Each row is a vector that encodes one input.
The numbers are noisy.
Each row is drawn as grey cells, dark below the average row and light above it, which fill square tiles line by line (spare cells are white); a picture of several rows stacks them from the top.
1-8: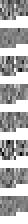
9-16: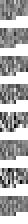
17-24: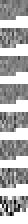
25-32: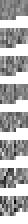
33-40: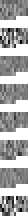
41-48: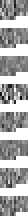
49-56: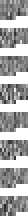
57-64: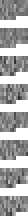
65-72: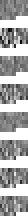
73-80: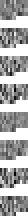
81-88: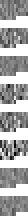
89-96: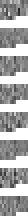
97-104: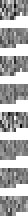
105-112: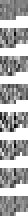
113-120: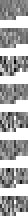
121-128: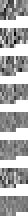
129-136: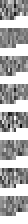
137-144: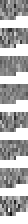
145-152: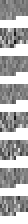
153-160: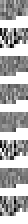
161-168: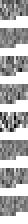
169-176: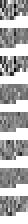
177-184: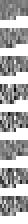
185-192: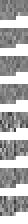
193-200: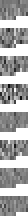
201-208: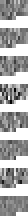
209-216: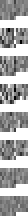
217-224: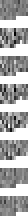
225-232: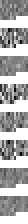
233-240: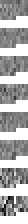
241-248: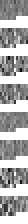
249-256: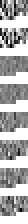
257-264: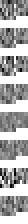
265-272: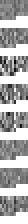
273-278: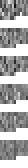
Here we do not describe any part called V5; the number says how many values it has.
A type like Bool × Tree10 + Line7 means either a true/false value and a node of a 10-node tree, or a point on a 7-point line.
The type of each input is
List2((Line6 + Line9) × V5).
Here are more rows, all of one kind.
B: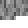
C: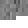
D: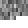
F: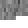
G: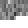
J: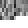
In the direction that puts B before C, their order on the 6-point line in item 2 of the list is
G, B, J, C, D, F.
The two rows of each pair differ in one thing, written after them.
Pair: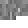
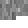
the value of V5 in item 2 of the list
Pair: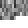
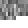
the place on the 6-point line in item 1 of the list
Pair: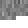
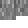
the value of V5 in item 2 of the list
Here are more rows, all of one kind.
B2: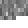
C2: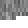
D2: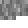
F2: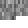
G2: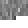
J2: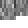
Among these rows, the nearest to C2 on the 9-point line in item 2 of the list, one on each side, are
G2 and J2.
